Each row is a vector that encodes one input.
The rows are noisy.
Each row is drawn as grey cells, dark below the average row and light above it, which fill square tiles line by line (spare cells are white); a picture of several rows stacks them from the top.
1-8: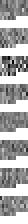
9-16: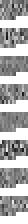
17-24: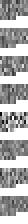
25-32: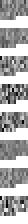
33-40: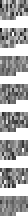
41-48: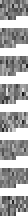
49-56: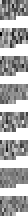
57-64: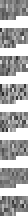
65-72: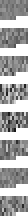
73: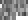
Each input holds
a list of up to two points on a 5-point line.
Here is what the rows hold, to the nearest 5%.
All of them are lists of up to two points on a 5-point line: about 5% are empty, 45% hold one and 50% two.
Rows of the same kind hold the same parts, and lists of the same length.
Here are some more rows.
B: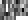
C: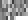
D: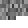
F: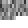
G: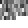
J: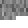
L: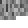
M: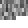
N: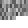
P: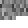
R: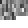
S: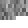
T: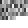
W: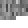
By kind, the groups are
B, D, F, R, S
C
G, J, L, M, N, P, T, W

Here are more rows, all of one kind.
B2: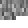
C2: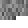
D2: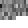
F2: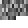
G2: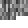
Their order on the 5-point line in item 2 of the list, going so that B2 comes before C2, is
B2, F2, C2, D2, G2.
